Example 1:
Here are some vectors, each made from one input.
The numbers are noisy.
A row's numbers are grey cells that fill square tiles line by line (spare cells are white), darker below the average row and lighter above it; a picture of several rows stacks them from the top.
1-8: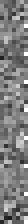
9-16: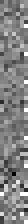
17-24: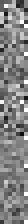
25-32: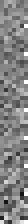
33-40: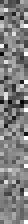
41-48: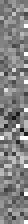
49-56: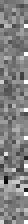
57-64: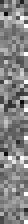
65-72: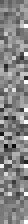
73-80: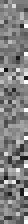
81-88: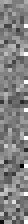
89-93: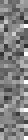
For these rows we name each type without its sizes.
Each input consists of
a point on a circle.
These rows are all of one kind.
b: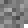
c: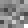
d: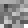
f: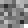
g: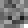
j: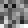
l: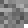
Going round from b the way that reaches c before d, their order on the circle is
b, l, g, f, c, j, d.
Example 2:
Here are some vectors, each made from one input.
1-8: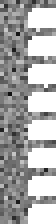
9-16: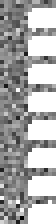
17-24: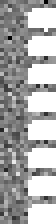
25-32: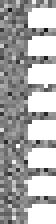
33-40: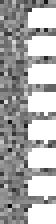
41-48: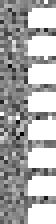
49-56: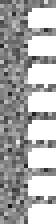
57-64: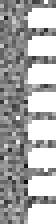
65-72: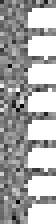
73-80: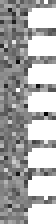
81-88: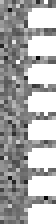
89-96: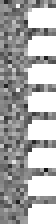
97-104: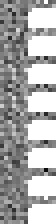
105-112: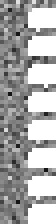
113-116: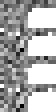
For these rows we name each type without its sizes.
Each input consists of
either a fixed value, or four true/false values.
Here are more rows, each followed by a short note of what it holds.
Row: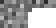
four true/false values
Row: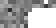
four true/false values
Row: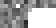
four true/false values
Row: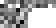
a fixed value
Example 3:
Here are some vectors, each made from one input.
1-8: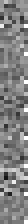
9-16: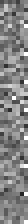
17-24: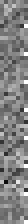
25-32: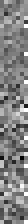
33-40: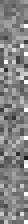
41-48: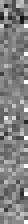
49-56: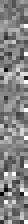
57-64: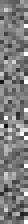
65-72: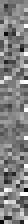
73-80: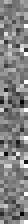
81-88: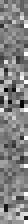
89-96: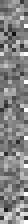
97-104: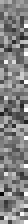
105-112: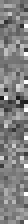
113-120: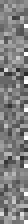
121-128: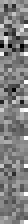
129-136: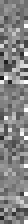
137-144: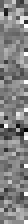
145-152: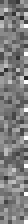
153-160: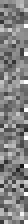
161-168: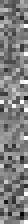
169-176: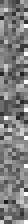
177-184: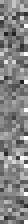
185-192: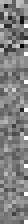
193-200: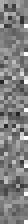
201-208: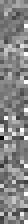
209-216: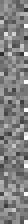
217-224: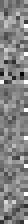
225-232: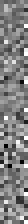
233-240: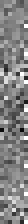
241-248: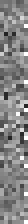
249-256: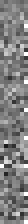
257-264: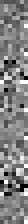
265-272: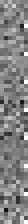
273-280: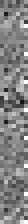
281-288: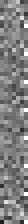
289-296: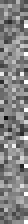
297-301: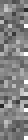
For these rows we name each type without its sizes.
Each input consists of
a point on a circle.
